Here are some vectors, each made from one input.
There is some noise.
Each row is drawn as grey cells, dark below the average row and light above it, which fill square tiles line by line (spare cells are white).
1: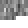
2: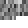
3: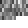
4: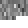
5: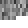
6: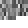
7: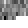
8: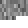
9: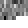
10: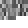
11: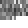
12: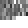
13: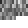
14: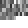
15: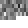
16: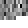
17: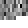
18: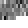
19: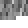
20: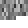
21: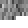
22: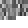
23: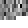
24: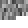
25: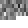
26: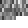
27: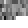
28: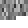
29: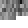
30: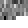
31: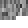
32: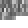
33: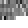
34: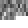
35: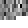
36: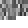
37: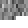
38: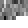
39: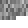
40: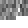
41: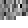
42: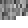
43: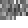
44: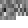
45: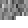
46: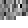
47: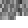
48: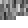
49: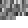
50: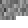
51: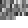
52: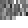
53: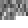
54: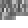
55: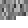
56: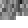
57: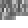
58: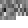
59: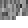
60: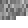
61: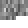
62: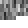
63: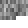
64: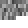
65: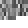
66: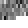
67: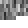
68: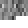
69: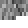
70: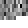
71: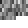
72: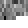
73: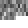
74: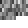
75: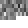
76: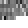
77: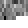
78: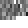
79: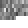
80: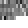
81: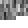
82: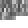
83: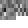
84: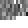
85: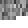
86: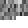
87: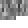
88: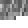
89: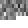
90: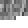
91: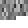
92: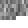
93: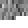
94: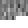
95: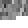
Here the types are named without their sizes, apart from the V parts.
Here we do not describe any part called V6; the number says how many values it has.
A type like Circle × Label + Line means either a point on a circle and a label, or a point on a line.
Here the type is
List(Line) × V6.
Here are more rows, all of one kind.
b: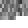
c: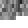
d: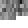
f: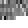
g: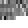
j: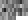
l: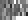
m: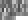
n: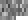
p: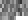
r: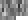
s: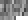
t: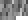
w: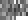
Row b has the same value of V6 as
c, d, j and p.
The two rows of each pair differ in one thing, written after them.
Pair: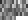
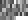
the place on the line in item 1 of the list
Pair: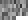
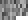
the place on the line in item 1 of the list
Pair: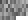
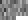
the value of V6
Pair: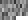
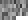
the place on the line in item 2 of the list
